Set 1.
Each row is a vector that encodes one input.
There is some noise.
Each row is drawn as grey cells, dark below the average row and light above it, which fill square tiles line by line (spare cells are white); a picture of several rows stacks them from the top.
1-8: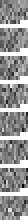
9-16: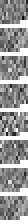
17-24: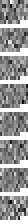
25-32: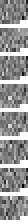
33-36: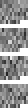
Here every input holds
one of 5 labels.
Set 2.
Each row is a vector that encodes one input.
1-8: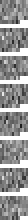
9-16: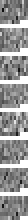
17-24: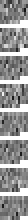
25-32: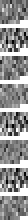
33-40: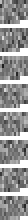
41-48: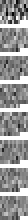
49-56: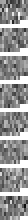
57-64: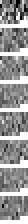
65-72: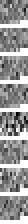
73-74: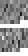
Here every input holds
either a fixed value, or a node of an 8-node tree.
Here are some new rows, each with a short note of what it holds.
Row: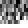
a fixed value
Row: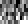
a fixed value
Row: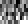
a fixed value
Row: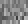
a node of an 8-node tree
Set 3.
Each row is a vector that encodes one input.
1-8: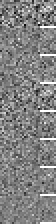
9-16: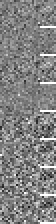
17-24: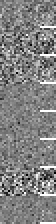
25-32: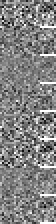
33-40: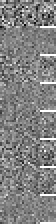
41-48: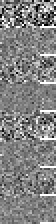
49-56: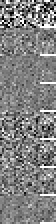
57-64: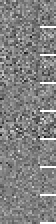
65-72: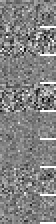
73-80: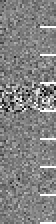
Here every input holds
either a fixed value, or four true/false values.
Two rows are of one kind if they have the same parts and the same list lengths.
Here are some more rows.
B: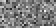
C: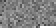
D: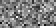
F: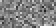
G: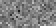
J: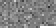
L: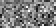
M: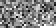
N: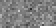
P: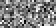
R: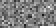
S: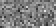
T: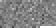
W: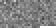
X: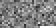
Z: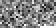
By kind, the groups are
B, C, D, F, G, J, L, M, N, R, S, T, W, X, Z
P

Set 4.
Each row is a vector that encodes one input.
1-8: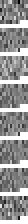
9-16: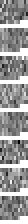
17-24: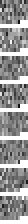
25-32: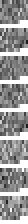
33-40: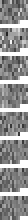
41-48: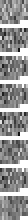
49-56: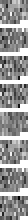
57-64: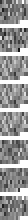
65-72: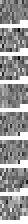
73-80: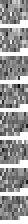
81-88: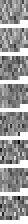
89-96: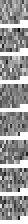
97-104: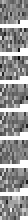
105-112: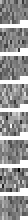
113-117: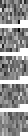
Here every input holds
a node of a 10-node tree.
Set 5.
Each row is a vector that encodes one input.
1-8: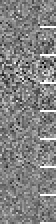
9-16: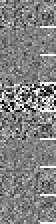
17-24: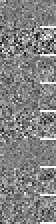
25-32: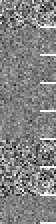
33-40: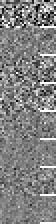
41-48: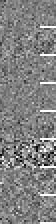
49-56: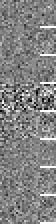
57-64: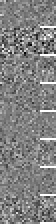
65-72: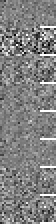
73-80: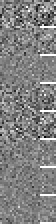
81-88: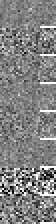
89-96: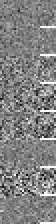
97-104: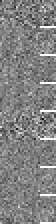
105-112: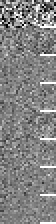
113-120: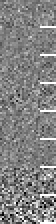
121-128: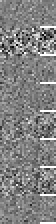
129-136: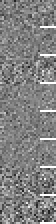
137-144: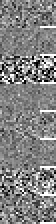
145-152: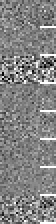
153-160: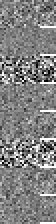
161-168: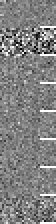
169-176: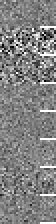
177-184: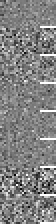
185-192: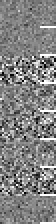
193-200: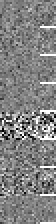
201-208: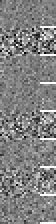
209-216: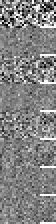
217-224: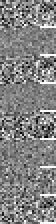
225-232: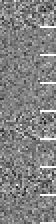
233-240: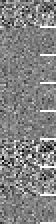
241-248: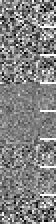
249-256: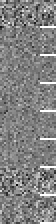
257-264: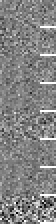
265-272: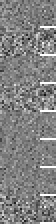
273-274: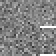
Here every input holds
either a fixed value, or four true/false values.
